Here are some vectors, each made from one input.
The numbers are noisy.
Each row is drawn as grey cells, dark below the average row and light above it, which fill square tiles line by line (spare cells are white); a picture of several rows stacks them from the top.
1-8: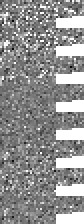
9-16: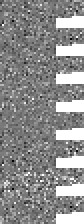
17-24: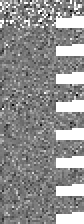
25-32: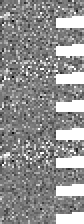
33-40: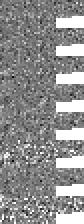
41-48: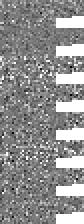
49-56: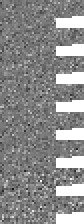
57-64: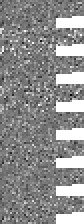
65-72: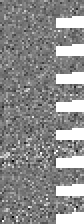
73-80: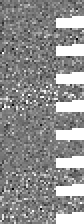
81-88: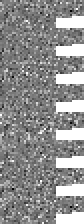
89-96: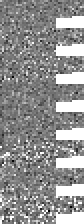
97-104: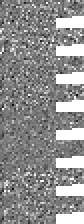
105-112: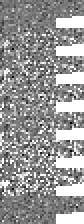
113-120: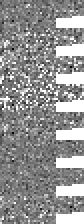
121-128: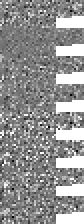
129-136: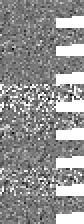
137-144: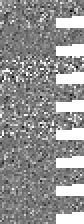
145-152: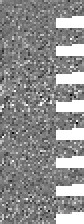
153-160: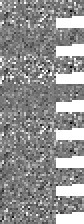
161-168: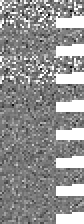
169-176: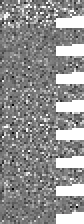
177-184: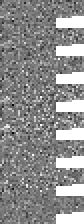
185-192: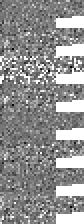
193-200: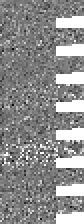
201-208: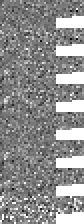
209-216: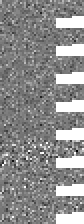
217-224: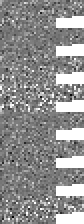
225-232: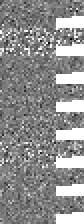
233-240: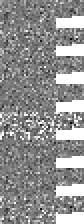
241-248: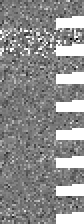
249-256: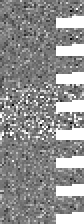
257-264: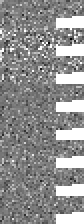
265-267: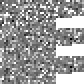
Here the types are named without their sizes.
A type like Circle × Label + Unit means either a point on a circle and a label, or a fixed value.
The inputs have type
Bool × (Label + Line).
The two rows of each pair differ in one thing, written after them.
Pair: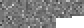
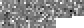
the place on the line
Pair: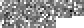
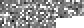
the place on the line
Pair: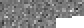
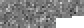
the true/false value
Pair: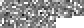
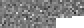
the place on the line
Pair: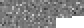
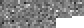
the place on the line
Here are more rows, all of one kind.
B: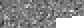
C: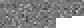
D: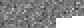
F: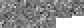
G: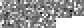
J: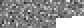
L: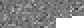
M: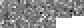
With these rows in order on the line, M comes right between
F and L.
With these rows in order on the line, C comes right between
B and G.
